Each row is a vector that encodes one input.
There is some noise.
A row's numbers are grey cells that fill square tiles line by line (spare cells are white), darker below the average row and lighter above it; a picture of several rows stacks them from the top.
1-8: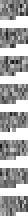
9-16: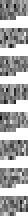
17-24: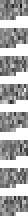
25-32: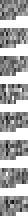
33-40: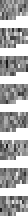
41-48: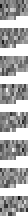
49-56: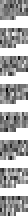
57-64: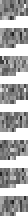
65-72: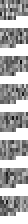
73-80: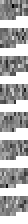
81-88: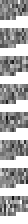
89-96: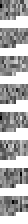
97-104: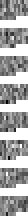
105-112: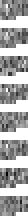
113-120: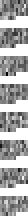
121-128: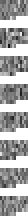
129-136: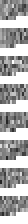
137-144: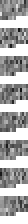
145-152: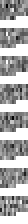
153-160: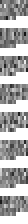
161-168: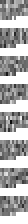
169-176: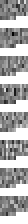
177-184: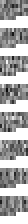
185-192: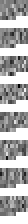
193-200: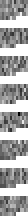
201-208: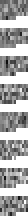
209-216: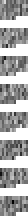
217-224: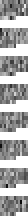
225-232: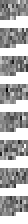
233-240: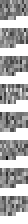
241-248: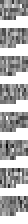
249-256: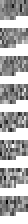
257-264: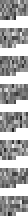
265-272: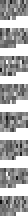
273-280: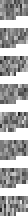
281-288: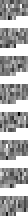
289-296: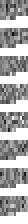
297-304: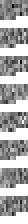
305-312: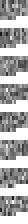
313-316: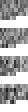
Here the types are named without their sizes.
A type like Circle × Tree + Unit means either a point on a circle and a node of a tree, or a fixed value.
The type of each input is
(Circle + Unit) × Line.
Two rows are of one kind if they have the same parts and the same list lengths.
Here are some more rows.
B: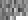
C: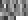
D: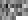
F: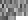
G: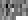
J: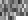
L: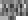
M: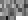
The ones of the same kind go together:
B, C, F, M
D, G, J, L

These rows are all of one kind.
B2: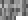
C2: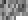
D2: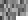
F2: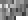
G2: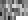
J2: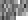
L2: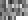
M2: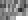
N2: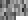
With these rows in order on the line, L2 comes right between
B2 and G2.
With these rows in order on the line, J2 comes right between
D2 and M2.
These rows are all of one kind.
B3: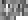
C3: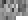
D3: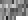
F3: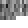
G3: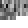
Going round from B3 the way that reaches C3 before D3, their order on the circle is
B3, C3, G3, D3, F3.
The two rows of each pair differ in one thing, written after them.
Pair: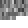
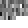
the place on the line
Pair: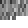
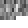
the place on the line
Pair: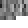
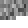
the place on the line
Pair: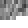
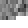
the place on the circle
